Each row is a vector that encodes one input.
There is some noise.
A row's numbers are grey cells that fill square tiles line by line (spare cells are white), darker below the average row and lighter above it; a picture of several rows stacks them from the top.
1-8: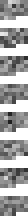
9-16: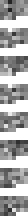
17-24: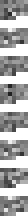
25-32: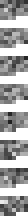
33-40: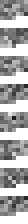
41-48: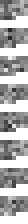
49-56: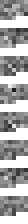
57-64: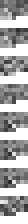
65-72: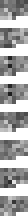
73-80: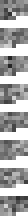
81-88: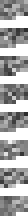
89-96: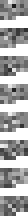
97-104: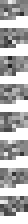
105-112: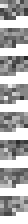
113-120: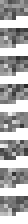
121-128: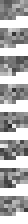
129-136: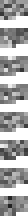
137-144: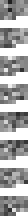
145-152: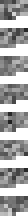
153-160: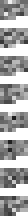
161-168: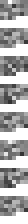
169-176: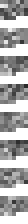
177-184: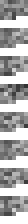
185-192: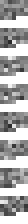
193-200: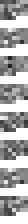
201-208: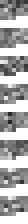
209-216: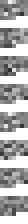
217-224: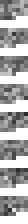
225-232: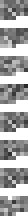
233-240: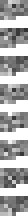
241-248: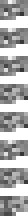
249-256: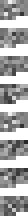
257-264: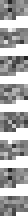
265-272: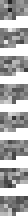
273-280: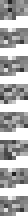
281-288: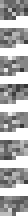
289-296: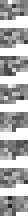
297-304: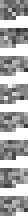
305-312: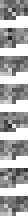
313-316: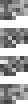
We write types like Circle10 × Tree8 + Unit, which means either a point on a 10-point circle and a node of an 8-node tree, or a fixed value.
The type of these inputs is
Line13 + Tree10.
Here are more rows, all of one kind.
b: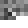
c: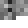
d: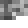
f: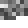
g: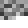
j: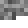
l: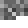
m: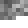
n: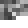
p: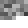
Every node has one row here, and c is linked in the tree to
j.
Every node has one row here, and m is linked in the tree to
d, j and p.
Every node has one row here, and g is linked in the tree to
p.
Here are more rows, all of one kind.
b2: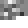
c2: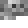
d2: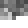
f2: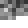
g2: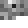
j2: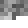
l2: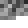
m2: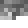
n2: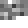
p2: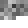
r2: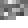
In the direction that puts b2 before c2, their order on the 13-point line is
r2, b2, n2, g2, c2, p2, j2, m2, d2, f2, l2.
